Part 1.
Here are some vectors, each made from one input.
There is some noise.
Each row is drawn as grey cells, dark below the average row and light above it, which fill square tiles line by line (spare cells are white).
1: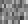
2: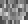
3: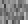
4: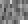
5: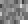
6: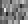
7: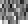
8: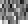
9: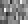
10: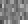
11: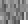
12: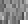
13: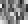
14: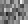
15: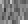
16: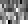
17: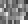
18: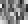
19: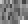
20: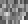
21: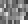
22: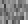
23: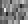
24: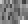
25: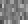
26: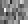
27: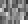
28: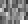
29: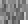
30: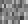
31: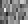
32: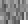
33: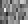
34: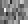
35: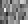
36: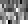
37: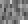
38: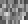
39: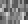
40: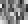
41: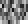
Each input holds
a point on a 4-point line, together with either a fixed value, or three true/false values.
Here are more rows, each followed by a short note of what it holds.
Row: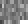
a point on a 4-point line and three true/false values
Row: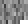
a point on a 4-point line and three true/false values
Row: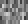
a point on a 4-point line and three true/false values
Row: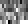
a point on a 4-point line
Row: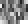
a point on a 4-point line
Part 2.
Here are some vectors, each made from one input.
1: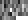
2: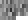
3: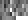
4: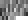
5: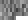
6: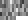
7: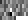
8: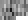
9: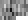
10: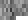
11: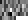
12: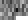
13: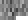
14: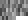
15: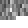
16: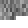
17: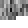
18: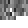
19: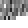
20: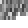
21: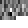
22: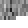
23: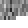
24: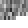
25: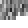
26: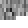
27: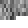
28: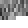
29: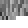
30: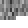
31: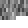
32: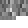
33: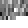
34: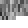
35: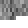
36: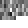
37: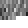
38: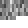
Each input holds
either a point on a 5-point line, or a point on a 6-point line.
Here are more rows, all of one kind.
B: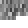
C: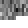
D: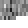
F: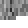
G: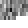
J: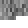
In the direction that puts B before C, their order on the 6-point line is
D, G, F, B, J, C.
